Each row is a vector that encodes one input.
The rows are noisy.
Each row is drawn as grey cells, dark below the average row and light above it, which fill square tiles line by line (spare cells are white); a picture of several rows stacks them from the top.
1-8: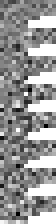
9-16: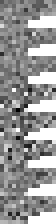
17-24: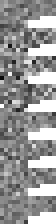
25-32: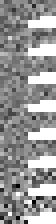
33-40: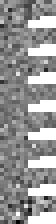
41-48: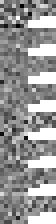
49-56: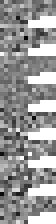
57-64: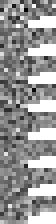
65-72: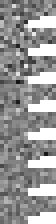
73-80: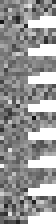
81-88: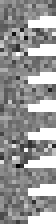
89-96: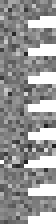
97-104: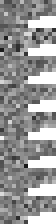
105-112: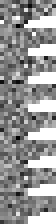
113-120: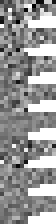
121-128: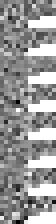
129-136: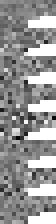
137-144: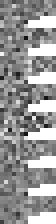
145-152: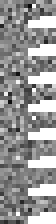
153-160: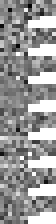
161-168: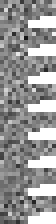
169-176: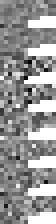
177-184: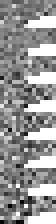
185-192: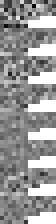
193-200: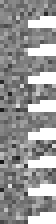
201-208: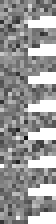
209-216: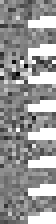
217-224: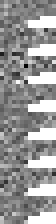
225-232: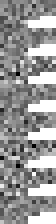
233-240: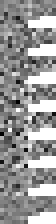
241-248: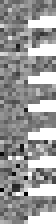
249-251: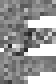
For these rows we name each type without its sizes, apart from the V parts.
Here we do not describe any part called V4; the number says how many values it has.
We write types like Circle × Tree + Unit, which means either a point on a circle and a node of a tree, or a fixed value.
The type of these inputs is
List(Line × (Line + V4)).
